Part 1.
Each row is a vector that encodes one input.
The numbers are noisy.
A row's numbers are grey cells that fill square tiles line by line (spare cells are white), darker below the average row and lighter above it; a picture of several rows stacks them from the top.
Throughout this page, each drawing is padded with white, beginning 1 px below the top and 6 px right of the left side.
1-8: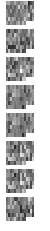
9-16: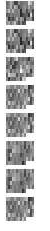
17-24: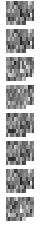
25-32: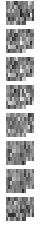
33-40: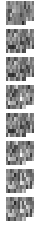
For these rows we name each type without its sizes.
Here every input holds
a point on a line.
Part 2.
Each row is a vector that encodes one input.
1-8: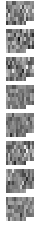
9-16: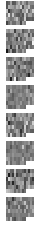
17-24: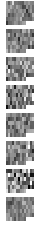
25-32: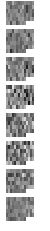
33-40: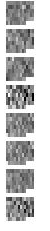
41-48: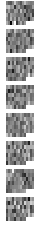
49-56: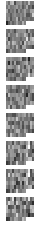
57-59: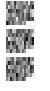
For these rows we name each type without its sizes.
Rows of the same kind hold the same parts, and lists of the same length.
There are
2 kinds of row.
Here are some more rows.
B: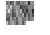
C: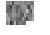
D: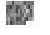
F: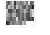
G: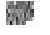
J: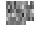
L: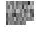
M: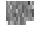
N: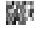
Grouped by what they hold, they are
B, C, D, F, G, J, L, M
N

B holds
a node of a tree.
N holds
a fixed value.
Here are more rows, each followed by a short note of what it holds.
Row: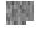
a node of a tree
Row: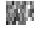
a fixed value
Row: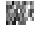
a fixed value
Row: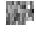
a fixed value
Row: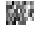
a fixed value
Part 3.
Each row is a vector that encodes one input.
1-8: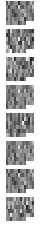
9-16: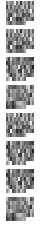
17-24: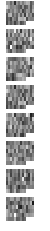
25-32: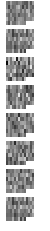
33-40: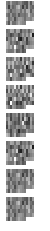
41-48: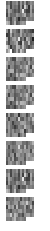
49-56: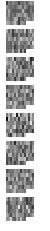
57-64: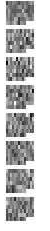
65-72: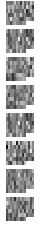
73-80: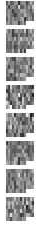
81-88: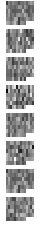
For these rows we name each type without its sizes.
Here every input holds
a node of a tree.
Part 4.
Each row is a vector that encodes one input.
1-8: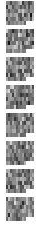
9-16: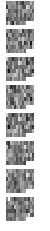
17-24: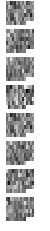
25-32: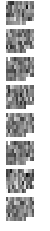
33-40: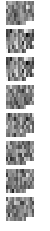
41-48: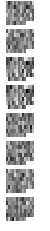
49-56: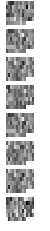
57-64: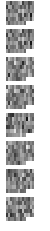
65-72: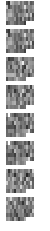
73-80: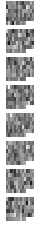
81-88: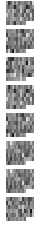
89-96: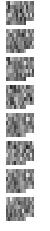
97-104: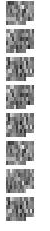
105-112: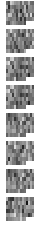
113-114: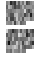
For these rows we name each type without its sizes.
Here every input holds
either a fixed value, or a node of a tree.
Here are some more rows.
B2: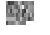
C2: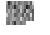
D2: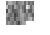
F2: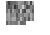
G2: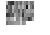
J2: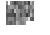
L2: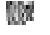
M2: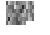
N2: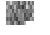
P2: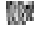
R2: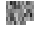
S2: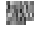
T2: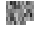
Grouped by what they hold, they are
B2, C2, D2, F2, G2, J2, M2, N2, R2, S2, T2
L2, P2

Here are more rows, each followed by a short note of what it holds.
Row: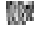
a fixed value
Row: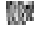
a fixed value
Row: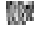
a fixed value
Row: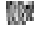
a fixed value
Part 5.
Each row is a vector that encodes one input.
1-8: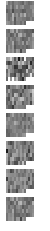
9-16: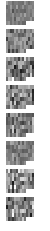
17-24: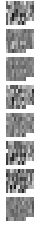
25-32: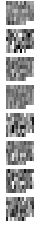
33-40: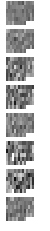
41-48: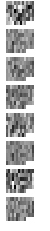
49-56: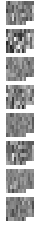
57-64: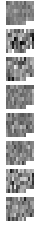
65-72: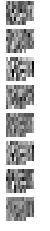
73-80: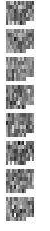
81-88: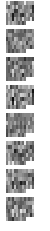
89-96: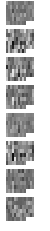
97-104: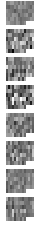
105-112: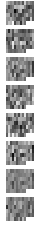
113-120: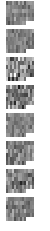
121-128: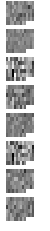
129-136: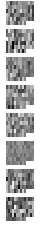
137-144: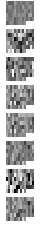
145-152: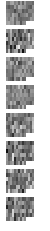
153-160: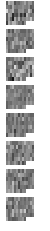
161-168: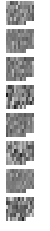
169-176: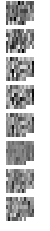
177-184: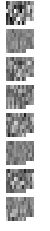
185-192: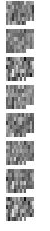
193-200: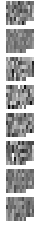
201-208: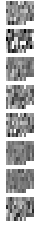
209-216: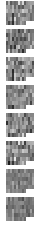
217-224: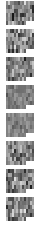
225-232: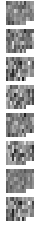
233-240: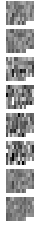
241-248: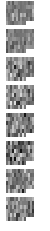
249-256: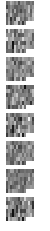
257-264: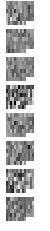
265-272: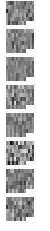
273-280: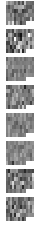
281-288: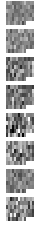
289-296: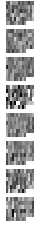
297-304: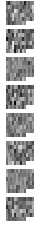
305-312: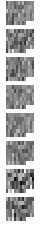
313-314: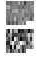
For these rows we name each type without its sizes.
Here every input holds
a point on a line.
